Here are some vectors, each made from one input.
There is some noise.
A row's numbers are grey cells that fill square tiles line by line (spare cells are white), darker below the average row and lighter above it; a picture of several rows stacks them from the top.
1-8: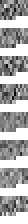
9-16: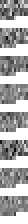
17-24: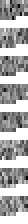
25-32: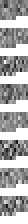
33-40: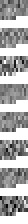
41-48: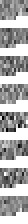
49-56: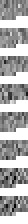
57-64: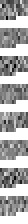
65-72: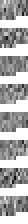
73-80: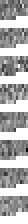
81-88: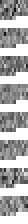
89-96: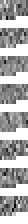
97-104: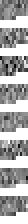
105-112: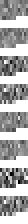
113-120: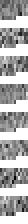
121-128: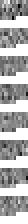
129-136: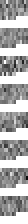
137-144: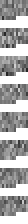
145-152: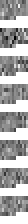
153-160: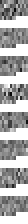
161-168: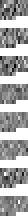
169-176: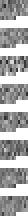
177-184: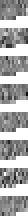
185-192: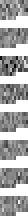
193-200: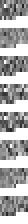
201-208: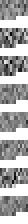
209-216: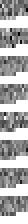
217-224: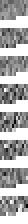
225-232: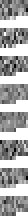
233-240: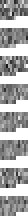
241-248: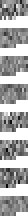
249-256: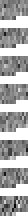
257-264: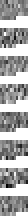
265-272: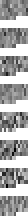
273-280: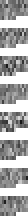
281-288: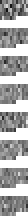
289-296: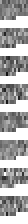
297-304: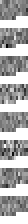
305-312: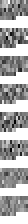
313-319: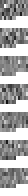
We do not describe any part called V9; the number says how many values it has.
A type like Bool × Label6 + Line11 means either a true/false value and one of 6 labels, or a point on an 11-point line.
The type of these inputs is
Bool × Line7 + Label4 × (Line5 + List2(V9)).
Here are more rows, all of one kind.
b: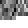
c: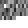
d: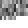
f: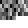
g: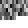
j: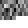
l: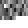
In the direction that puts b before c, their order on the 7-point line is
b, f, j, c, l, g, d.
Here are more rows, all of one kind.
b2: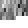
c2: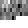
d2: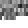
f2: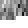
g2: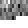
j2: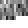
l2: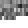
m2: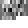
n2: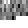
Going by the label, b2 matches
f2, j2 and n2.
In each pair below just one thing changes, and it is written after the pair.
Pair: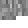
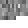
the label
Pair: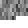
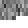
the value of V9 in item 1 of the list
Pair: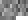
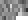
the label
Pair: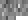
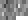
the value of V9 in item 2 of the list
